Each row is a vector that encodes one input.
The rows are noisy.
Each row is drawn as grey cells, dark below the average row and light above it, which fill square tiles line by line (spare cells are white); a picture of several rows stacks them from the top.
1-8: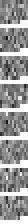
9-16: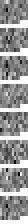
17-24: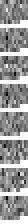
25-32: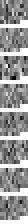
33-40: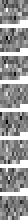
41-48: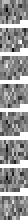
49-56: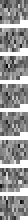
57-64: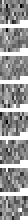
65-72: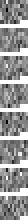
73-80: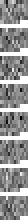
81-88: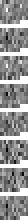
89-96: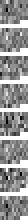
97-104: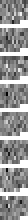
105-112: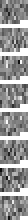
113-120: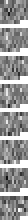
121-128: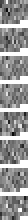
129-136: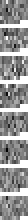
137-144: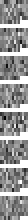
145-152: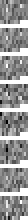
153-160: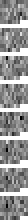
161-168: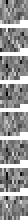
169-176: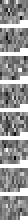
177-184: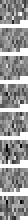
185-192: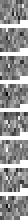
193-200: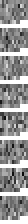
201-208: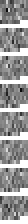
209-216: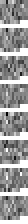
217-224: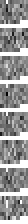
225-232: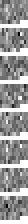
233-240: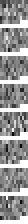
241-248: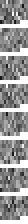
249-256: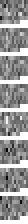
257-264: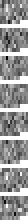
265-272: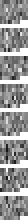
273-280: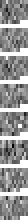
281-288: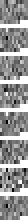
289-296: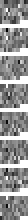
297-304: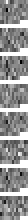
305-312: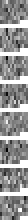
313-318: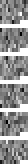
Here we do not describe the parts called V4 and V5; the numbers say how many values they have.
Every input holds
either a point on an 8-point line and a value of V4, or a node of a 9-node tree, or a value of V5.
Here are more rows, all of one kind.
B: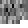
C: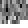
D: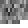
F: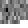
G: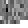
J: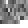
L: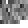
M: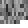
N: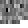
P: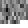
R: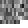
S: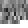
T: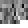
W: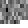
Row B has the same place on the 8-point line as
D, N, R and T.
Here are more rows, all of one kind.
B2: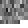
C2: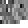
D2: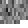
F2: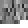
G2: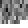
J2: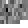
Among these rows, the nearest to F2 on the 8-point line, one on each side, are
B2 and D2.
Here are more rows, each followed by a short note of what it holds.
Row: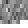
a node of a 9-node tree
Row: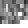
a value of V5
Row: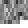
a node of a 9-node tree
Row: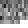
a value of V5
